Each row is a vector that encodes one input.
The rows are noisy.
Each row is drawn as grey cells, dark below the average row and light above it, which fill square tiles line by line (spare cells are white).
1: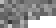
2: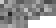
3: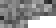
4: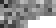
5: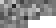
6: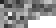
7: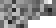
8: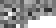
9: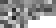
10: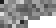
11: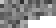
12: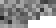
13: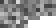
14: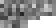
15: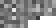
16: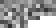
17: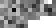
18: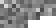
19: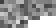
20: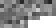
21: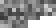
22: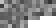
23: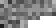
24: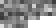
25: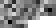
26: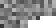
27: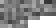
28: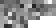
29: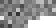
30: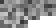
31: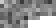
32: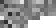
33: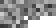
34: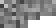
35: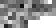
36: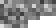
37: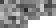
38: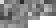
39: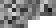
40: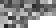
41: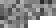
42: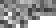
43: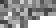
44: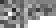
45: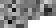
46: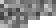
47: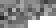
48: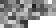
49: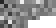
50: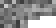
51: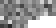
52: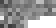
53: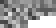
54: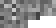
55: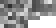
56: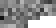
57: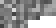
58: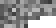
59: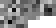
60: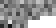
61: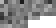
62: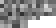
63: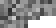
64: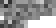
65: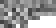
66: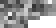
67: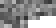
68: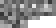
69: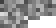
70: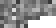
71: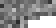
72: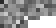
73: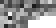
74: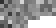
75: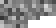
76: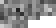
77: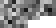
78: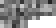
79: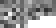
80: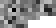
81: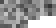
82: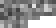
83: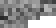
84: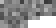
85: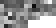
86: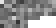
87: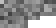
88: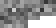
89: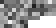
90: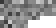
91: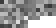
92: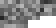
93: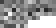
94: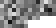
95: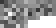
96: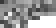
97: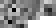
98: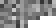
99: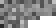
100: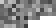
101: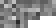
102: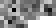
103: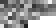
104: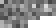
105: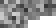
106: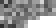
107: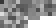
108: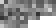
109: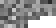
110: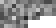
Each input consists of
a point on each of three 5-point lines, together with either a point on a 4-point line, or a point on a 5-point line.
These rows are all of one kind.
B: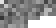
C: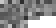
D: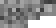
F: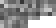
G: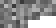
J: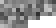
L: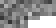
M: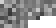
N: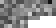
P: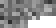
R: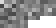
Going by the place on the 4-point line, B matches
D and P.
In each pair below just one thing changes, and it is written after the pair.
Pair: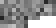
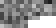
the place on one of the three 5-point lines
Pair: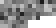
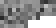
the place on the 4-point line
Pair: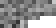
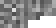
the place on one of the three 5-point lines
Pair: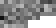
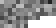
the place on the 4-point line
